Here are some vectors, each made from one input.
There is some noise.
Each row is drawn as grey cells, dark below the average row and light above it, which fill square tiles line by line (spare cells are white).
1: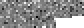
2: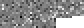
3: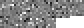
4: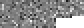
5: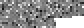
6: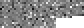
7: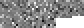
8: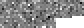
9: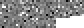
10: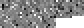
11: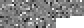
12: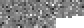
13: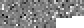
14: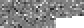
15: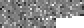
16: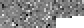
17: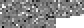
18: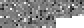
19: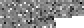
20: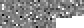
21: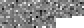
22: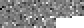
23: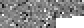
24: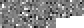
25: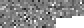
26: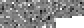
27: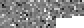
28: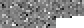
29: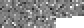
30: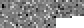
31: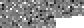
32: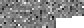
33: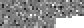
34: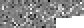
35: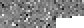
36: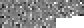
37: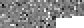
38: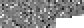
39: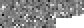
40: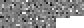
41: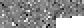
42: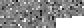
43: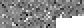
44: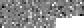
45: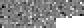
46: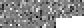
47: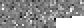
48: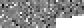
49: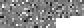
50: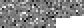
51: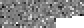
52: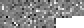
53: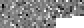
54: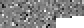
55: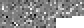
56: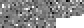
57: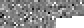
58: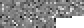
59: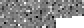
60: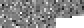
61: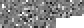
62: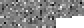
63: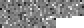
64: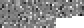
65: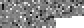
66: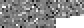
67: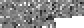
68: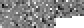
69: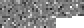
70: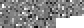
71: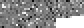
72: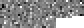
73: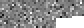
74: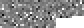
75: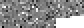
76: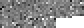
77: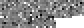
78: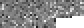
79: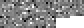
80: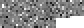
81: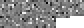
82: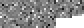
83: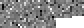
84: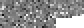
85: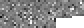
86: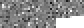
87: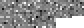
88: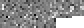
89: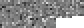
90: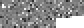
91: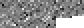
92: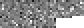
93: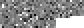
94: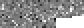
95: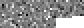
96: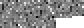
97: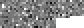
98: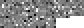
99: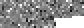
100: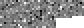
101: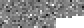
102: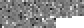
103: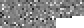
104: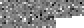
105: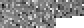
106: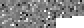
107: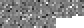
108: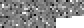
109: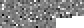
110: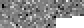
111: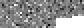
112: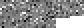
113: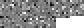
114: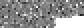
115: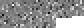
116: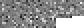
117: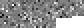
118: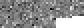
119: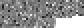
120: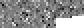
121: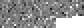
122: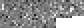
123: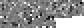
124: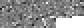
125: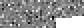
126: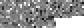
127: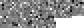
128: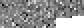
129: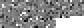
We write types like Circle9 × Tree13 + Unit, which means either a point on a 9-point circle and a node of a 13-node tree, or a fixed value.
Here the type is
Line5 × Tree7 × Tree7 × (Tree7 + Unit).
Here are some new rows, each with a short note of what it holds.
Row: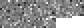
a point on a 5-point line and a node of each of three 7-node trees
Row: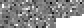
a point on a 5-point line and a node of each of three 7-node trees
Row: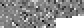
a point on a 5-point line and a node of each of three 7-node trees
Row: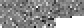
a point on a 5-point line and a node of each of three 7-node trees
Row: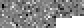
a point on a 5-point line and a node of each of two 7-node trees
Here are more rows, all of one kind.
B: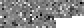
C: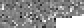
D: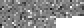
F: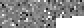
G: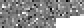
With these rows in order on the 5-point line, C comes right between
D and G.
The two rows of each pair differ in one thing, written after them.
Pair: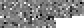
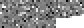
the place on the 5-point line
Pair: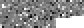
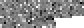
the place on the 5-point line
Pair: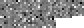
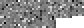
the node of one of the three trees
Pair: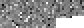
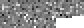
the place on the 5-point line
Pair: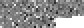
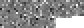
the place on the 5-point line
